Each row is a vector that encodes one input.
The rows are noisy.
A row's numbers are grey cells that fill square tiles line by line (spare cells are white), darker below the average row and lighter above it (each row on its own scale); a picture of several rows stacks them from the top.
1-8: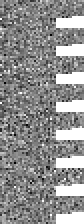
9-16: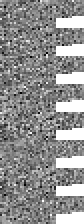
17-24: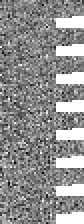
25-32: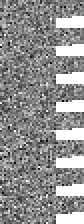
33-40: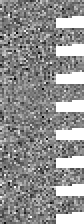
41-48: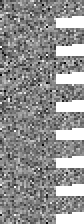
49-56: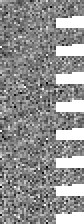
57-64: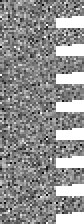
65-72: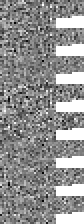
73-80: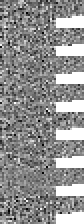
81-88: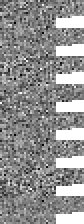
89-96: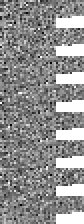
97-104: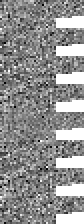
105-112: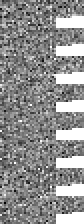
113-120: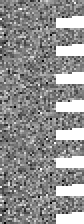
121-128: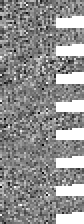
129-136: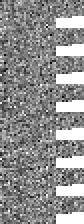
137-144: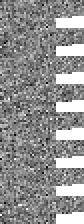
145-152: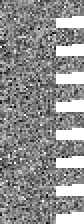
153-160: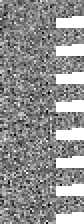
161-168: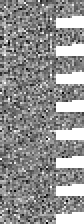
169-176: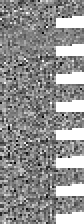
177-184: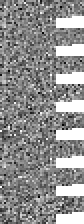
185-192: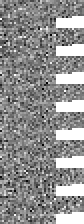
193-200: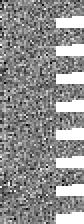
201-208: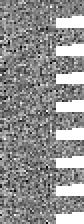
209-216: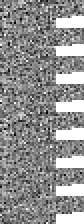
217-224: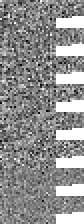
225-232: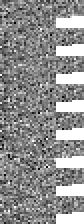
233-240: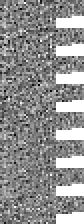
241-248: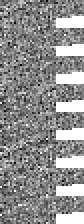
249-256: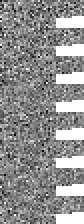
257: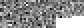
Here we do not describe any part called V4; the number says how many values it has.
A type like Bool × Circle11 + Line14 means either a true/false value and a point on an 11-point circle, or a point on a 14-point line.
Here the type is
Bool × (Tree17 + Unit) + Line9 × V4.
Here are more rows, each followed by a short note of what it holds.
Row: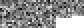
a true/false value
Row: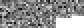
a true/false value
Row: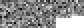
a true/false value
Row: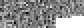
a node of a 17-node tree and a true/false value
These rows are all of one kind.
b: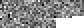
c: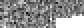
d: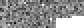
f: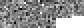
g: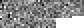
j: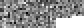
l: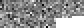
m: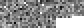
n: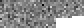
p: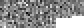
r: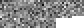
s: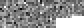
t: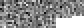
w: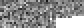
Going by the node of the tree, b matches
f, g, m and s.
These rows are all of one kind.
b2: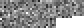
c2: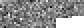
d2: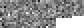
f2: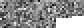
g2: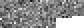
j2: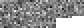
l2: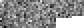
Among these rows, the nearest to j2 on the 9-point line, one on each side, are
c2 and g2.
